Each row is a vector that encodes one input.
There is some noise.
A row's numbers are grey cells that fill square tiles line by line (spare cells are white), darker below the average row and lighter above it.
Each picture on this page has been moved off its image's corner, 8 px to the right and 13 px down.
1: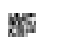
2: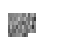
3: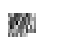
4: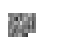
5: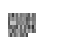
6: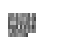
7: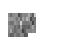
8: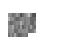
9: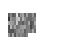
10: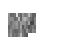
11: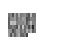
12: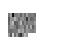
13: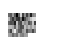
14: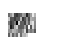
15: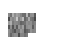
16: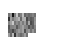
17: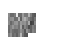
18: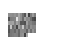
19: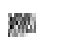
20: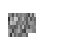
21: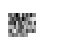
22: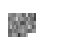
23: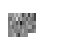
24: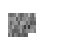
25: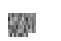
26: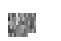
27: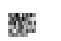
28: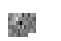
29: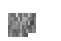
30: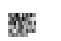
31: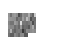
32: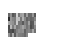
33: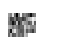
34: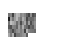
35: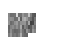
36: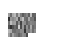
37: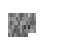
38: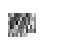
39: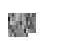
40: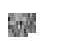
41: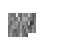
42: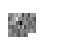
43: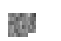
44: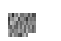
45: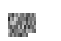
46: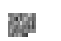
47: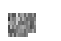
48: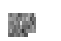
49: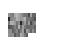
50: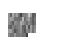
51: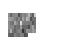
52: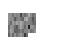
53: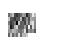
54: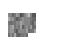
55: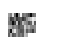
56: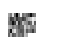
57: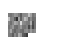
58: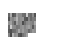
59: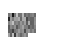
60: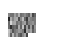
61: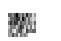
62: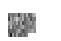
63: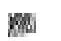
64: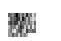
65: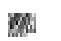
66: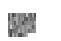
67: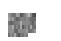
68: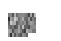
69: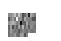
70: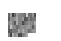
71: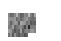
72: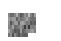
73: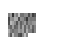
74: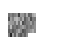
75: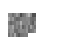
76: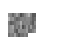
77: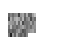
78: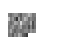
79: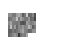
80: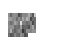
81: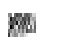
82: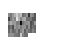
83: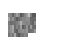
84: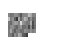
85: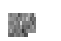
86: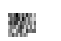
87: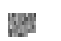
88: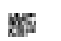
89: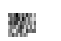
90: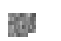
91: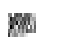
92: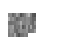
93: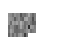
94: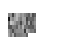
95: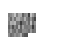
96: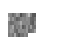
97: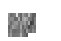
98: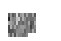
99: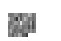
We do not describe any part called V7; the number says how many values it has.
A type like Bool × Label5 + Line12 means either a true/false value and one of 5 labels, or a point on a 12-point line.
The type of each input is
(Circle6 + Unit) × V7 + Line5.
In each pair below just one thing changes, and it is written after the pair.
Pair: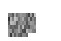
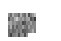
the place on the 6-point circle
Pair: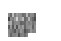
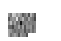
the place on the 6-point circle
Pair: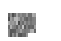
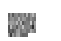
the value of V7
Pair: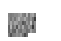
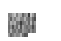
the place on the 6-point circle
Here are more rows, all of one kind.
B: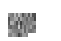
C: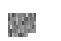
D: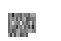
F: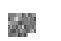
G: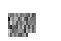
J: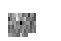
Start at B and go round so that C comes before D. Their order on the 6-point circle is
B, J, F, C, D, G.
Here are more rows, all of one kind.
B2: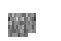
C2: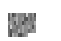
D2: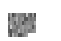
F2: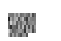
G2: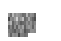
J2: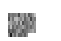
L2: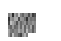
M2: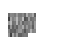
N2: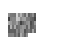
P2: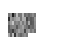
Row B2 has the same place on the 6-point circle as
G2 and N2.
